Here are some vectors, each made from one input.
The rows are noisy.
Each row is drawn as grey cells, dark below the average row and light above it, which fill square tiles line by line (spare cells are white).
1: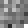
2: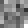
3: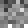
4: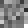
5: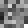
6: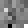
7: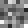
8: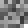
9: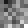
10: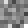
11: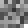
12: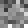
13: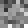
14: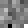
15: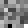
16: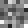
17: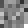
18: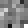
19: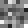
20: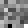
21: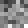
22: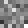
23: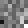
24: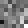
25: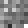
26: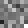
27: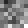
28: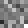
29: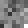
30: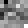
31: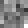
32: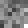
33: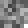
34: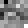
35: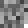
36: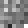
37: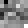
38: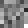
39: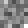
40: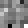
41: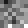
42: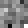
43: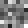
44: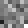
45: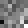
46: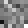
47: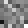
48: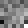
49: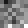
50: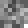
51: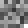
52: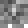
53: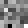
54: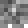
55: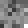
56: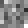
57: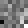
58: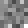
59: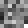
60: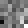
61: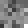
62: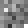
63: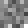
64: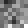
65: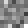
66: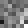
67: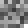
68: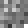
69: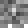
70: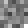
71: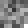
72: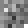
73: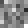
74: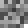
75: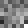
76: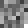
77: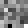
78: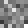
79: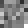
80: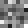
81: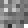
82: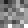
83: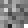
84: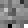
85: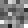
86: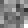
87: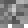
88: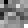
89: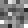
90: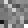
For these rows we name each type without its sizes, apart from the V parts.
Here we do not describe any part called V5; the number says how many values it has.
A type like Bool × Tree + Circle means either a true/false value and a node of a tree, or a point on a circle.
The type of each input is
List(Line) × V5.
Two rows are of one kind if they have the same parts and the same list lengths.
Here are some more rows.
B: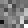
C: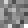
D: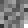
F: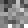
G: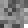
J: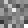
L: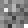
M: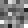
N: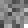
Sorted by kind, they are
B, D, F, G, N
C, J, L
M

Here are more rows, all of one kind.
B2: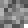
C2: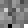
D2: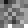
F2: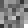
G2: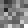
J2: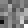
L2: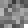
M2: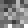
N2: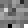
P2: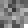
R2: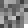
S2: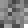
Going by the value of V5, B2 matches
L2, P2 and S2.
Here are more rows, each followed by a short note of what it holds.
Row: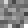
a value of V5, together with a list of one item
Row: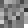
a value of V5, together with a list of two items
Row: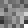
a value of V5, together with a list of two items
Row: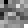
a value of V5, together with the empty list
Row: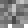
a value of V5, together with a list of one item
